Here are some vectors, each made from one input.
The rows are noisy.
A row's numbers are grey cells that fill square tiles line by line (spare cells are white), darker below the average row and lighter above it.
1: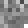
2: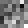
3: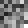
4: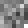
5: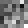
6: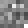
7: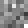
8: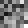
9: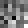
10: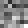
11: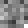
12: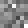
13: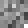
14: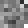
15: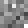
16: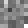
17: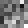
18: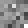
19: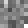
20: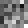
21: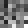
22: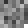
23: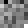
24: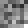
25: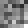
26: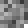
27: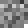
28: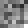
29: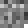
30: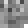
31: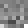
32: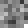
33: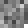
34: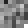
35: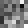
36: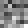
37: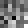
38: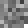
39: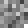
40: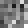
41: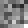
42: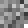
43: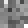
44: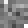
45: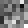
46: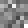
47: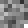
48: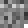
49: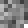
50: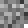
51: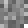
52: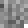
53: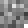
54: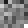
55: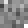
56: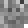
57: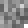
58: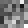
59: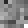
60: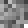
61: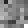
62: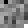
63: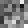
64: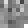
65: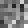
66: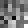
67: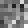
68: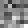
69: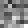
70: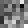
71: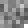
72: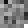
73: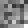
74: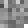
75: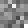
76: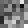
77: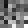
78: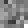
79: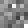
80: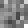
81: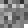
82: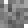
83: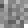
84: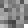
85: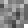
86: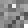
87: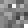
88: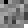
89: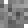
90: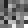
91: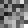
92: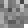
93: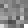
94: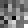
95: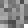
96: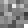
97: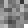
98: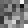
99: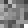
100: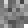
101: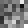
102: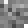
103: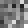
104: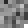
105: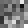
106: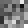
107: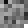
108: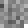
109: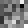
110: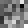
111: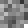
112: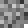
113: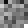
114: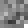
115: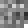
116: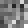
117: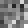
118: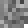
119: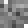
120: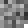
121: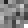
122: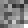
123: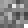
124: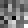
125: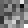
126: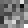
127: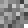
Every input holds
either a point on a 10-point circle and a point on a 7-point line, or a node of a 7-node tree.
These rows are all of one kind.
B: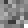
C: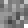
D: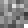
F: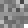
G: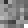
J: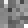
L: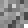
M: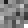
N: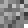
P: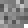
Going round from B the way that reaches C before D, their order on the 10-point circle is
B, C, D, M, P, F, N, J, L, G.
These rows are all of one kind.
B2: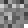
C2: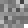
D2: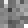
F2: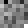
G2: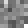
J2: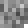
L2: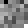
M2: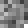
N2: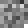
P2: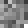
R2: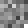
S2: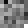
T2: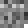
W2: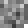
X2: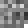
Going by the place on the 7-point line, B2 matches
N2, R2, T2 and X2.
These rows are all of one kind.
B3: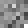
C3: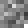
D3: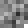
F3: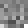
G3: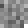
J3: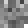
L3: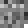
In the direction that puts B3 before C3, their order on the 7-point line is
B3, L3, C3, D3, F3, G3, J3.
